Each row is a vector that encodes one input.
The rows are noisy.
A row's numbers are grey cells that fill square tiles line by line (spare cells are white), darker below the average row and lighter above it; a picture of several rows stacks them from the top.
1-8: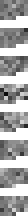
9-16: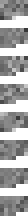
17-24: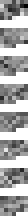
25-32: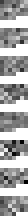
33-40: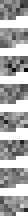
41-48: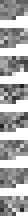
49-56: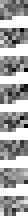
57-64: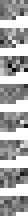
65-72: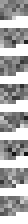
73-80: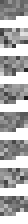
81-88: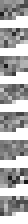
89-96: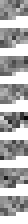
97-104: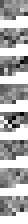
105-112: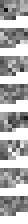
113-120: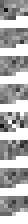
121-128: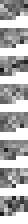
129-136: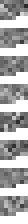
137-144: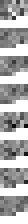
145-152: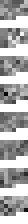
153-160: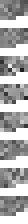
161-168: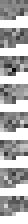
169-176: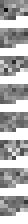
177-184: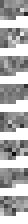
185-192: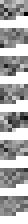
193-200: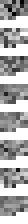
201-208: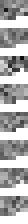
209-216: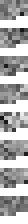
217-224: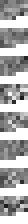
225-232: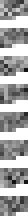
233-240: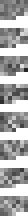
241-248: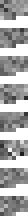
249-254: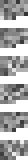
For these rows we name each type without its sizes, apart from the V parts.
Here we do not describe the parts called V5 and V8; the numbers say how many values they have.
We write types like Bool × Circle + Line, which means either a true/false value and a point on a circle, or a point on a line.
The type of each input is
Bool × (Tree + V8) + V5.
